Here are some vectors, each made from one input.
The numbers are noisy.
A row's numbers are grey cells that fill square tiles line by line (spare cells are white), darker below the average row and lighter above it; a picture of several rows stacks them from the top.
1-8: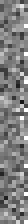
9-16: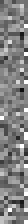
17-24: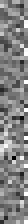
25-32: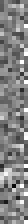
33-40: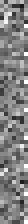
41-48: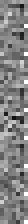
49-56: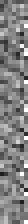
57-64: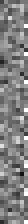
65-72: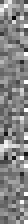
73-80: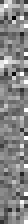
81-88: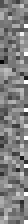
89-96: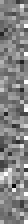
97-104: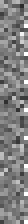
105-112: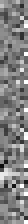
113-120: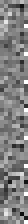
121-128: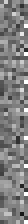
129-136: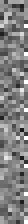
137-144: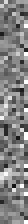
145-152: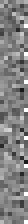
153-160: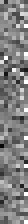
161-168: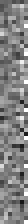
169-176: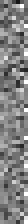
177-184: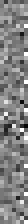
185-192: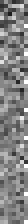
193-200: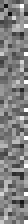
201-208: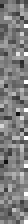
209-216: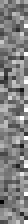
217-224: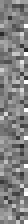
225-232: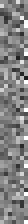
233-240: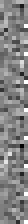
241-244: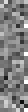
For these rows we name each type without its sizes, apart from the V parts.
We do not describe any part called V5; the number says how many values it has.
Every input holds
a list of items, each a true/false value and a value of V5.
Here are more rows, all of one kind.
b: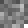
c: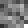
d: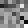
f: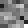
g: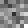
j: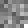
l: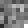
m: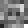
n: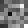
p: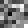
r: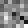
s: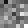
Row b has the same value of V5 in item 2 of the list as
d and j.
